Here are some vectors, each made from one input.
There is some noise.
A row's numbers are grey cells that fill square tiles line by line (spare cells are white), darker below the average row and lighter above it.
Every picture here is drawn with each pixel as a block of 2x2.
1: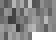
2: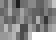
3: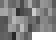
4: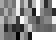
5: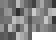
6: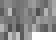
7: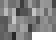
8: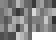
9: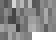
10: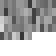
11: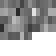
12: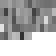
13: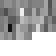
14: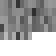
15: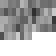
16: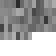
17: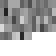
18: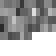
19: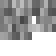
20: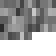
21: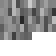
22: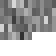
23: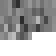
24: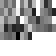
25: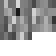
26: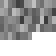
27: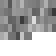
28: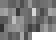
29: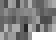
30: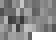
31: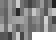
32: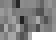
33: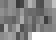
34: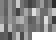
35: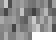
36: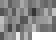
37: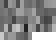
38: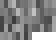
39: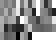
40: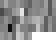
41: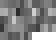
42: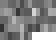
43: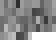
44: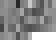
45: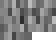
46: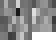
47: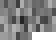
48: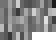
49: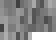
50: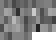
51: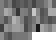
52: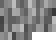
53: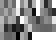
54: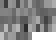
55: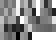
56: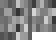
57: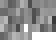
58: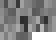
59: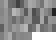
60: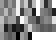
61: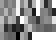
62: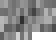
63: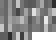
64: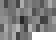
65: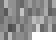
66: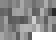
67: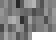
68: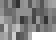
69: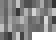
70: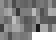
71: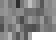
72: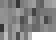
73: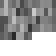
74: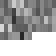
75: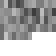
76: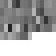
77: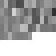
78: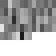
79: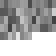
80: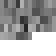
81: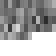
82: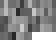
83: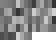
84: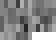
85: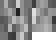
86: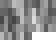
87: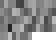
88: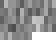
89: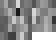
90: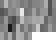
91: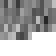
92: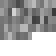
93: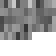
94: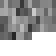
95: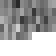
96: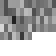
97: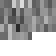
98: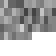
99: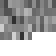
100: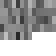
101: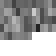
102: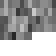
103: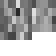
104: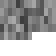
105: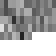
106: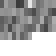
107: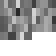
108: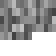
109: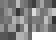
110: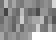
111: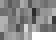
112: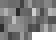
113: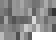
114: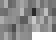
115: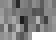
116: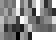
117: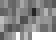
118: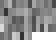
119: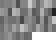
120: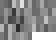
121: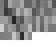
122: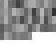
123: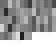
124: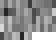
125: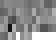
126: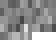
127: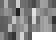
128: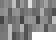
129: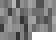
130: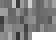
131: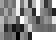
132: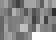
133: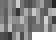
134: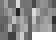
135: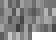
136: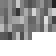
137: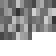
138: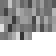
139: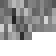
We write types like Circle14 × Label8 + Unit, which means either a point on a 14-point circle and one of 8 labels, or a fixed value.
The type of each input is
List3(Line6).
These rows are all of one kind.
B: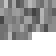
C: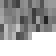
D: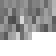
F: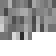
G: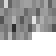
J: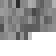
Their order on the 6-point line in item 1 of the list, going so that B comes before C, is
F, D, G, B, J, C.
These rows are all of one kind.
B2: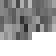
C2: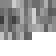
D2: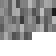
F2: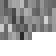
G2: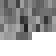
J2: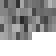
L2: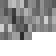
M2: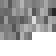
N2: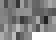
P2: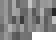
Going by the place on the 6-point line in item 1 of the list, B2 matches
G2, J2 and N2.
